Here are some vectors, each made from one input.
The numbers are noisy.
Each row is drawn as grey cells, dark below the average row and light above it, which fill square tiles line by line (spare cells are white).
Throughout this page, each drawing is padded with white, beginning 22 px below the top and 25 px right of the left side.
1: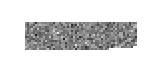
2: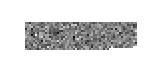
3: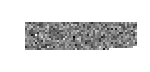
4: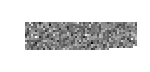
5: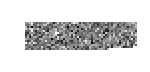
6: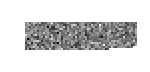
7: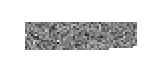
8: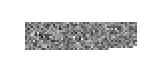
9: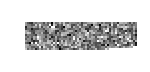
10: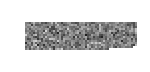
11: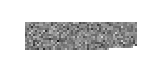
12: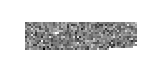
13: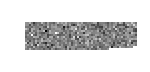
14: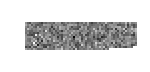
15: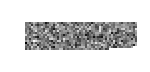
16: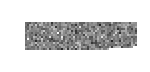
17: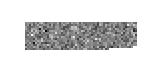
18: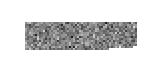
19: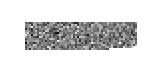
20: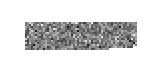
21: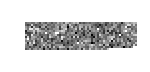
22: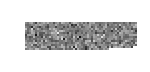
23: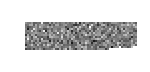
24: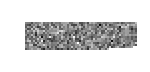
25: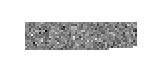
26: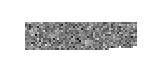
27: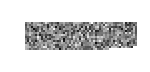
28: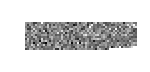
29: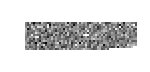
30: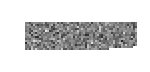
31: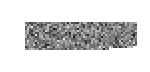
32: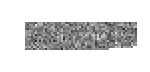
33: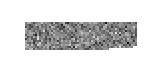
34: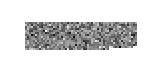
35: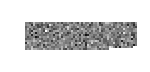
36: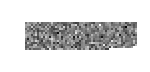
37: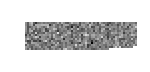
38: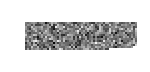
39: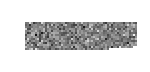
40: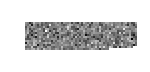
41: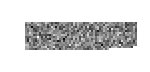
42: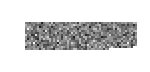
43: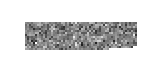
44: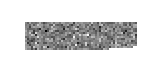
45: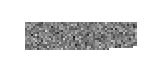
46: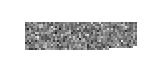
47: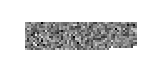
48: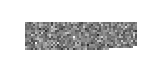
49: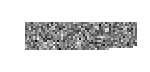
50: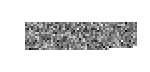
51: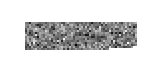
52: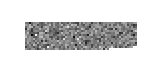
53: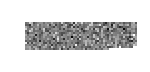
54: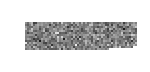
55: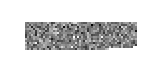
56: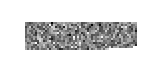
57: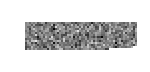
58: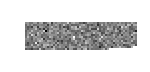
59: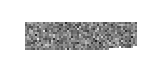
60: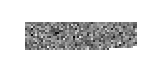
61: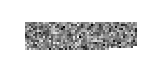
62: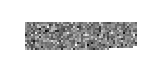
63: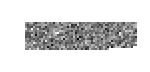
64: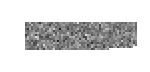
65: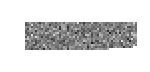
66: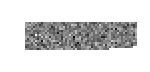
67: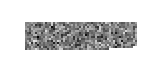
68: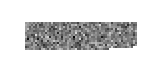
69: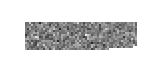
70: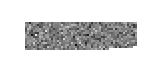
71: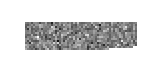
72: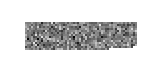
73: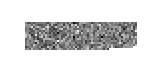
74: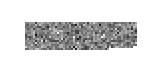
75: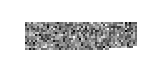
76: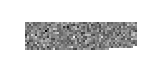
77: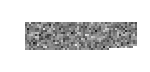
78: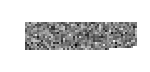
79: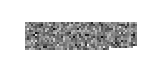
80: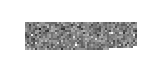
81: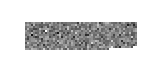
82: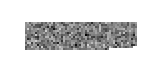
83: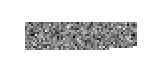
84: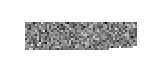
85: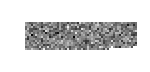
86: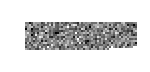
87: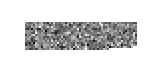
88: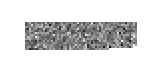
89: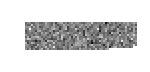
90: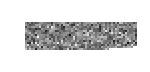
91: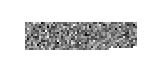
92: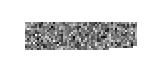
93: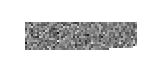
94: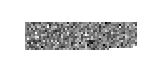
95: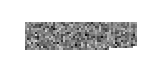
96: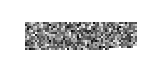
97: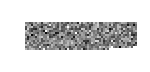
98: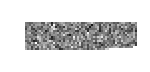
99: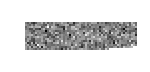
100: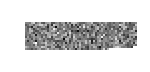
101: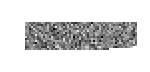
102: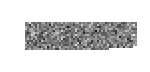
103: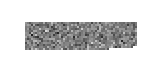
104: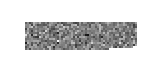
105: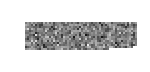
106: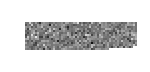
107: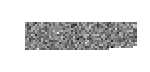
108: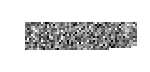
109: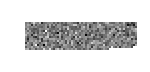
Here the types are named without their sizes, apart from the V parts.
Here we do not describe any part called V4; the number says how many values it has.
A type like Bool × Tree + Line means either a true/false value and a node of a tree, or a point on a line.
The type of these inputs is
(Bool × Bool × Bool + Unit) × (Tree + Unit) × V4.
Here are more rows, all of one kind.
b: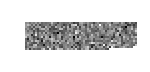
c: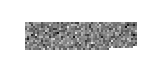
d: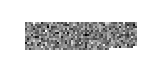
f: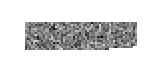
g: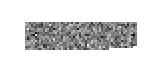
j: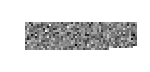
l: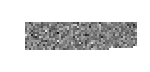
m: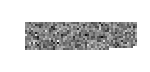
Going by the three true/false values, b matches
l and m.
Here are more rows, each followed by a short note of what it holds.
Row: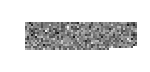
three true/false values and a value of V4
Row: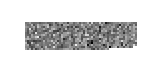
a node of a tree and a value of V4
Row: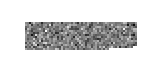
a value of V4
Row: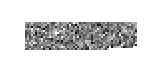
a node of a tree and a value of V4
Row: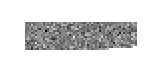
a node of a tree and a value of V4
